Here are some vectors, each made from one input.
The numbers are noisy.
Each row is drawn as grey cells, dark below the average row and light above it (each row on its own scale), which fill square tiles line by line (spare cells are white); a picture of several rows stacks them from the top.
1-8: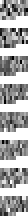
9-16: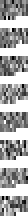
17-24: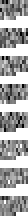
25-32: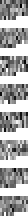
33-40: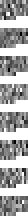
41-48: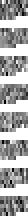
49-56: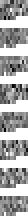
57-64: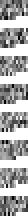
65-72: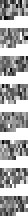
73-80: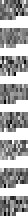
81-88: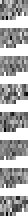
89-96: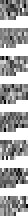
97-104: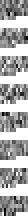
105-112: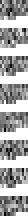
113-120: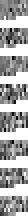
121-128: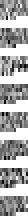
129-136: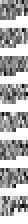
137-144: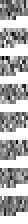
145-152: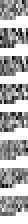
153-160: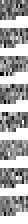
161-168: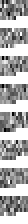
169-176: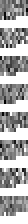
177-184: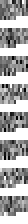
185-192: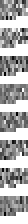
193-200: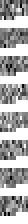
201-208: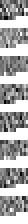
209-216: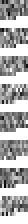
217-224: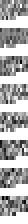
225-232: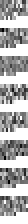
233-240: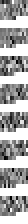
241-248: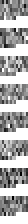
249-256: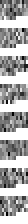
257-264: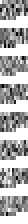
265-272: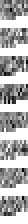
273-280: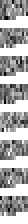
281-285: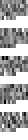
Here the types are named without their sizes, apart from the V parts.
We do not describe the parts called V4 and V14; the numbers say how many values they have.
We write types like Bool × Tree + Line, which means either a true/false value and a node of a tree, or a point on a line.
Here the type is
Circle × (Line + V4) × V14.
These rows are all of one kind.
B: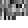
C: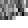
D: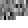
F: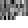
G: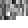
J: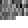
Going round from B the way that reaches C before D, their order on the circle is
B, F, J, C, G, D.
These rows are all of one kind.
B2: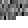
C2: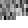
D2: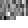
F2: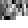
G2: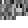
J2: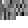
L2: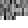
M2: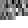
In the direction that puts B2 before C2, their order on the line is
J2, B2, D2, L2, F2, C2, G2, M2.
